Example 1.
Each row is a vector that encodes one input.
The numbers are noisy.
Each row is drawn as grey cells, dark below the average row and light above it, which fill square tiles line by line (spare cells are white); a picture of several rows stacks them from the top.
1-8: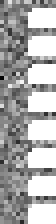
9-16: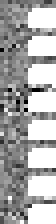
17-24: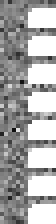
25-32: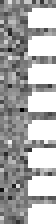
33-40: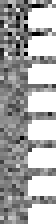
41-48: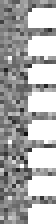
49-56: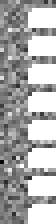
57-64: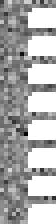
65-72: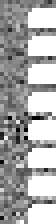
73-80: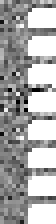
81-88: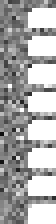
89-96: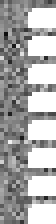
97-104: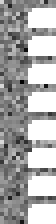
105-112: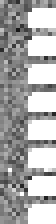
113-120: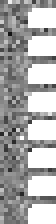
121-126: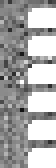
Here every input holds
a list of up to three points on a 5-point line.
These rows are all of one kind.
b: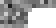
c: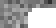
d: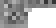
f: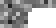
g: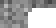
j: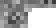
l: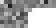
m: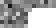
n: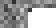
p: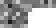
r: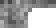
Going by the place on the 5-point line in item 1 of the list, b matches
f, l, m and p.
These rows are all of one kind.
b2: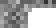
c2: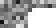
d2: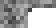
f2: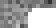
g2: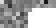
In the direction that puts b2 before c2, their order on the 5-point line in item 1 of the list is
g2, b2, f2, d2, c2.
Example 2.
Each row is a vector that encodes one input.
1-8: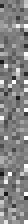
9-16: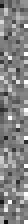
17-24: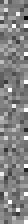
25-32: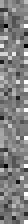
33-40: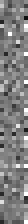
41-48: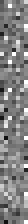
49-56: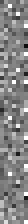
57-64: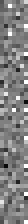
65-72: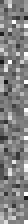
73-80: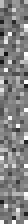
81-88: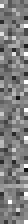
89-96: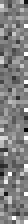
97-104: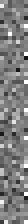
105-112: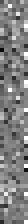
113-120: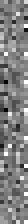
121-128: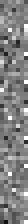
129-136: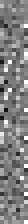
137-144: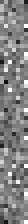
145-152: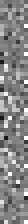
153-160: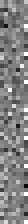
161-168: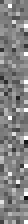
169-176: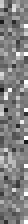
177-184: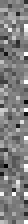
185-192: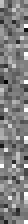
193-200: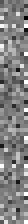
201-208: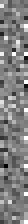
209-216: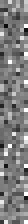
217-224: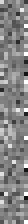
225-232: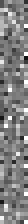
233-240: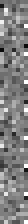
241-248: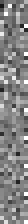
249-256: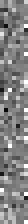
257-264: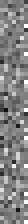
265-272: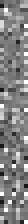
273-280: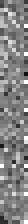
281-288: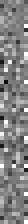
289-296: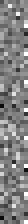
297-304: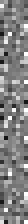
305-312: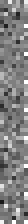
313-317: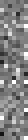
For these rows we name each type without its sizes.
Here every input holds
a node of a tree, together with a list of points on a line.
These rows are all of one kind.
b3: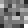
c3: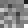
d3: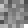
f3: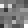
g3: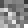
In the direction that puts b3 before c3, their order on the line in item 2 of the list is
b3, c3, g3, d3, f3.
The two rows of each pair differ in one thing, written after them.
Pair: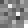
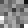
the node of the tree
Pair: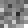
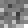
the place on the line in item 2 of the list
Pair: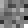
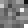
the node of the tree
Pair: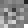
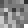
the place on the line in item 1 of the list
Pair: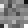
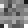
the place on the line in item 2 of the list
